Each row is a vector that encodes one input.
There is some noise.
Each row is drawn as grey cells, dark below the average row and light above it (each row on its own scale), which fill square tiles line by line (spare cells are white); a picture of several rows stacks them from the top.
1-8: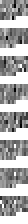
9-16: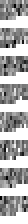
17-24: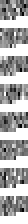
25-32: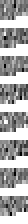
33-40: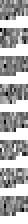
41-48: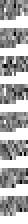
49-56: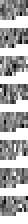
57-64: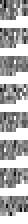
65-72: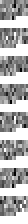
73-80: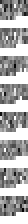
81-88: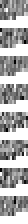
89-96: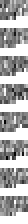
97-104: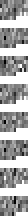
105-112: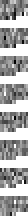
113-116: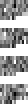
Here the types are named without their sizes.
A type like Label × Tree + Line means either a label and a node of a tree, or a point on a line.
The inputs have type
(Bool × Bool × Bool × Bool + Tree) × Line.
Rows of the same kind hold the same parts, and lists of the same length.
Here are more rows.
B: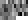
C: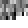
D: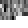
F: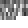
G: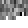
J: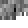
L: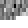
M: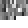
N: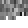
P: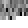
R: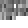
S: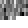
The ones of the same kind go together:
B, C, G, J, L, M, N, P, S
D, F, R

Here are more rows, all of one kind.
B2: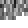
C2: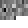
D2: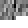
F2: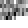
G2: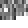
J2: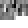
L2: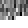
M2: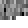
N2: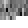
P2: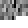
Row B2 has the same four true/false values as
D2, J2 and P2.
